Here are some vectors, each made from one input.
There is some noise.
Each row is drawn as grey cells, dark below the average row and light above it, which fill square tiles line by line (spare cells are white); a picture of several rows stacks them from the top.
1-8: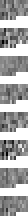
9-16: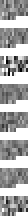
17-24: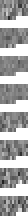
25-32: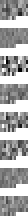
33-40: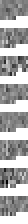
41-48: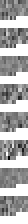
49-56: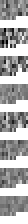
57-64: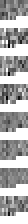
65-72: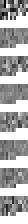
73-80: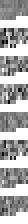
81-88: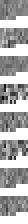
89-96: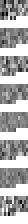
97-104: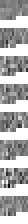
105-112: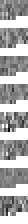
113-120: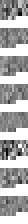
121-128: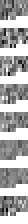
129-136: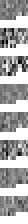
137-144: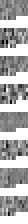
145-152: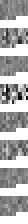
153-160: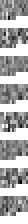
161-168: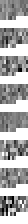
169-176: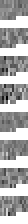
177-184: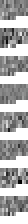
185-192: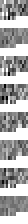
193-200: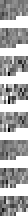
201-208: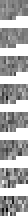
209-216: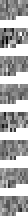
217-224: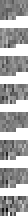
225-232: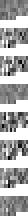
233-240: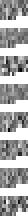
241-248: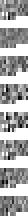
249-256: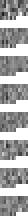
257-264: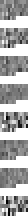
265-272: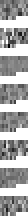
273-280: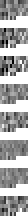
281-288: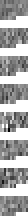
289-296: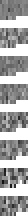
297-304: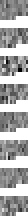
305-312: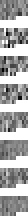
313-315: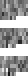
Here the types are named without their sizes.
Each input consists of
a point on each of two lines and three true/false values.
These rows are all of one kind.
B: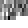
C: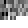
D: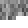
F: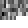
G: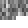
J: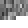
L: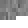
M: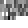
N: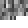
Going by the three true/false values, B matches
M and N.
